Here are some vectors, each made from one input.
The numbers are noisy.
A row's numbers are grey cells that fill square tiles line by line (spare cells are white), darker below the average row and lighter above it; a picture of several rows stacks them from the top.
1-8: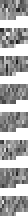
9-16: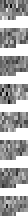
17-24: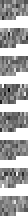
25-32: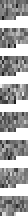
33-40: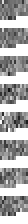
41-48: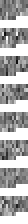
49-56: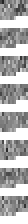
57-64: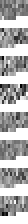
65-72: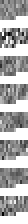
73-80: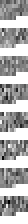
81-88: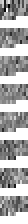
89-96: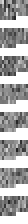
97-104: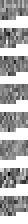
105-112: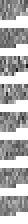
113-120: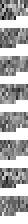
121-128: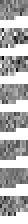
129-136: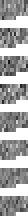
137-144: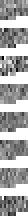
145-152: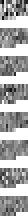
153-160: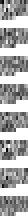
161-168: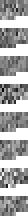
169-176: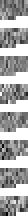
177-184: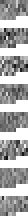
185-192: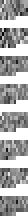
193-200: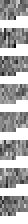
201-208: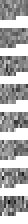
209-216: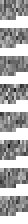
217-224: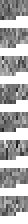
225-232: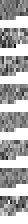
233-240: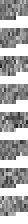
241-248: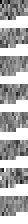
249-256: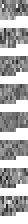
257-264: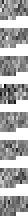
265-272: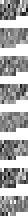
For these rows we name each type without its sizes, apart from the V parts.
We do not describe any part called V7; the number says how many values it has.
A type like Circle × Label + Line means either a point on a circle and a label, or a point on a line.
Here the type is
List(Bool × V7).
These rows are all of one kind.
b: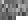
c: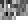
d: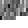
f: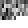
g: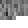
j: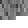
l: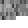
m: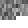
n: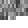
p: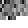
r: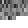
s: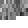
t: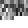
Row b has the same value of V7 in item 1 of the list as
l and p.
